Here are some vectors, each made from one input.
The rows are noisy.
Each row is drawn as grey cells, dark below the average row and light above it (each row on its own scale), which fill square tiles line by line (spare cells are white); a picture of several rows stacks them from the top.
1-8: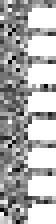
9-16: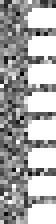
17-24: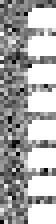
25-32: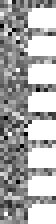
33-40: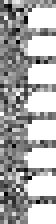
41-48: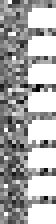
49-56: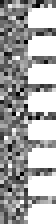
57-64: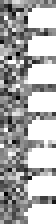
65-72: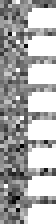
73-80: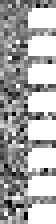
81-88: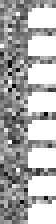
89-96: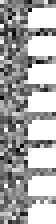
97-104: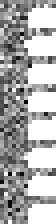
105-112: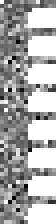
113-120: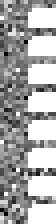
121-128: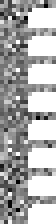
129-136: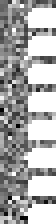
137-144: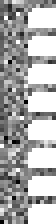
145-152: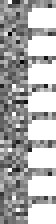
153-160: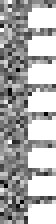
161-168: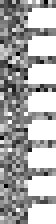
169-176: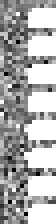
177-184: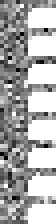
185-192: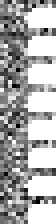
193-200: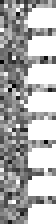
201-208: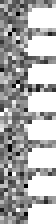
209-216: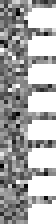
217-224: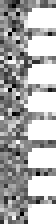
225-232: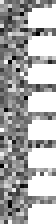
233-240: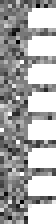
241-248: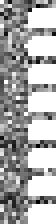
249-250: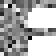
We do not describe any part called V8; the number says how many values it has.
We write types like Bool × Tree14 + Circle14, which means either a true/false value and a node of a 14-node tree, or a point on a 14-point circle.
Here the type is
(Bool × Circle6 + List2(Line6)) × V8.
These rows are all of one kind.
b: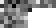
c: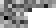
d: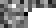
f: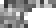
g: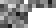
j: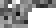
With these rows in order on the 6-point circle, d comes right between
b and g.
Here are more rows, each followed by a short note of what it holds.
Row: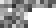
a point on a 6-point circle, a true/false value and a value of V8
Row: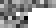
a value of V8, together with a list of two items
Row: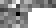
a point on a 6-point circle, a true/false value and a value of V8
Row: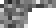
a point on a 6-point circle, a true/false value and a value of V8
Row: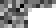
a value of V8, together with the empty list
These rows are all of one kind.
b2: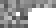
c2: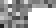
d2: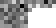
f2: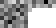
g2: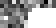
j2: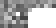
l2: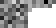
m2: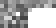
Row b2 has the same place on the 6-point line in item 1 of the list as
f2 and l2.
